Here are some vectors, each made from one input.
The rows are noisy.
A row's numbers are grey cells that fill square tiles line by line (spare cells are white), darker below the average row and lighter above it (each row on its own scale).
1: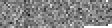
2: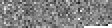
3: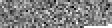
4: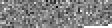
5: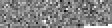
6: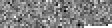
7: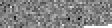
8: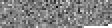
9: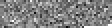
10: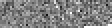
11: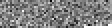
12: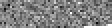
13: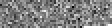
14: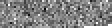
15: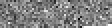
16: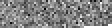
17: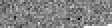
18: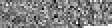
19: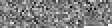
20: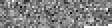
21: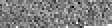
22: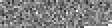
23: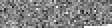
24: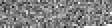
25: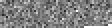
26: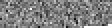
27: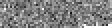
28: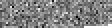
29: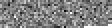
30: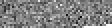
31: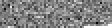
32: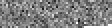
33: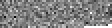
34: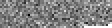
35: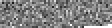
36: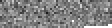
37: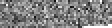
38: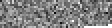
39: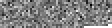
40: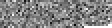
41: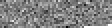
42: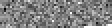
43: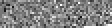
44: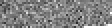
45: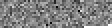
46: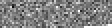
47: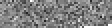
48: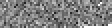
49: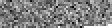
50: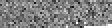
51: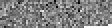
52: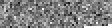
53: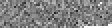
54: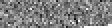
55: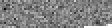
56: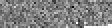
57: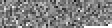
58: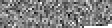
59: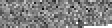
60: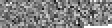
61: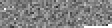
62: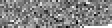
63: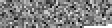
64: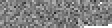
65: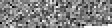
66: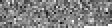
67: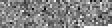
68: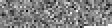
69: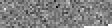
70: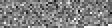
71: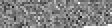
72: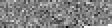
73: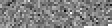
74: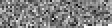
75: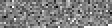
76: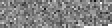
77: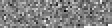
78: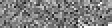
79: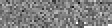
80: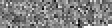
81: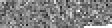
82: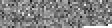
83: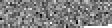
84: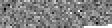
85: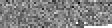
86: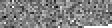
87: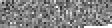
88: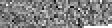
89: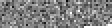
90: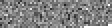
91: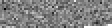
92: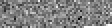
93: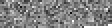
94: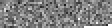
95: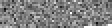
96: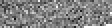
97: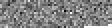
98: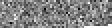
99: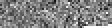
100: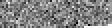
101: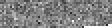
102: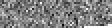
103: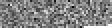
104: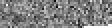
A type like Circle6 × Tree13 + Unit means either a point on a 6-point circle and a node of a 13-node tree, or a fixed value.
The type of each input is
(Label5 + Line5) × Line5.
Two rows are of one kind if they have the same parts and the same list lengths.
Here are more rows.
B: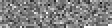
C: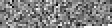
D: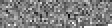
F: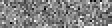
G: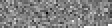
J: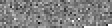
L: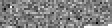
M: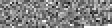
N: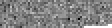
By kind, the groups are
B, C, L, M, N
D, F, G, J

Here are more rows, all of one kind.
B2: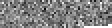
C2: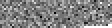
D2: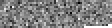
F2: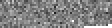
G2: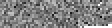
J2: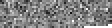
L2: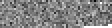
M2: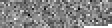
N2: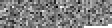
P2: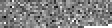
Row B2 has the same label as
L2 and M2.
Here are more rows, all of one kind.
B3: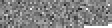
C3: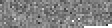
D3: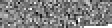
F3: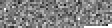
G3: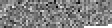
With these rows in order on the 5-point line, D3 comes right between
B3 and C3.
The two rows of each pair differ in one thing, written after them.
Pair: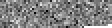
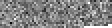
the label
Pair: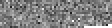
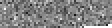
the label
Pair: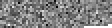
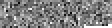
the place on the 5-point line
